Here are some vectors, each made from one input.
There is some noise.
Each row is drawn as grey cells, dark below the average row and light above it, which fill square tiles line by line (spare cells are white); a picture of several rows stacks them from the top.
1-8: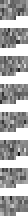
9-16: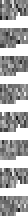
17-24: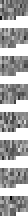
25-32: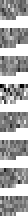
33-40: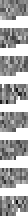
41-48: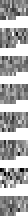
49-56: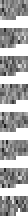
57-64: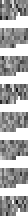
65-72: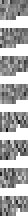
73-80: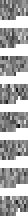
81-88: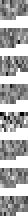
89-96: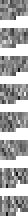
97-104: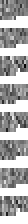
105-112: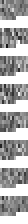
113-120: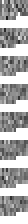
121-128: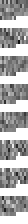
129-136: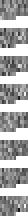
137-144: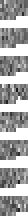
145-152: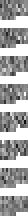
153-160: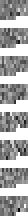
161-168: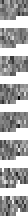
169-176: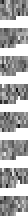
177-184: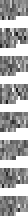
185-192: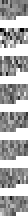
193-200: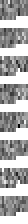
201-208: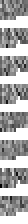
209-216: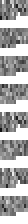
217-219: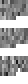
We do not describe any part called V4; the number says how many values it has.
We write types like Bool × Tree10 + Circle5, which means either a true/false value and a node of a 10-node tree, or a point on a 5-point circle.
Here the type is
List3(Label6 × V4).
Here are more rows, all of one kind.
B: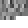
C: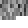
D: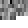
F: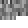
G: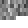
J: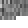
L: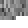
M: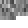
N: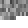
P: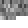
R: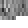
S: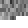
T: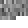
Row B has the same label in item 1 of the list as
C, G and M.
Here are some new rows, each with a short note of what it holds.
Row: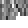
a list of one item
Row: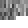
a list of two items
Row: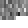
a list of two items
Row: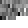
a list of two items
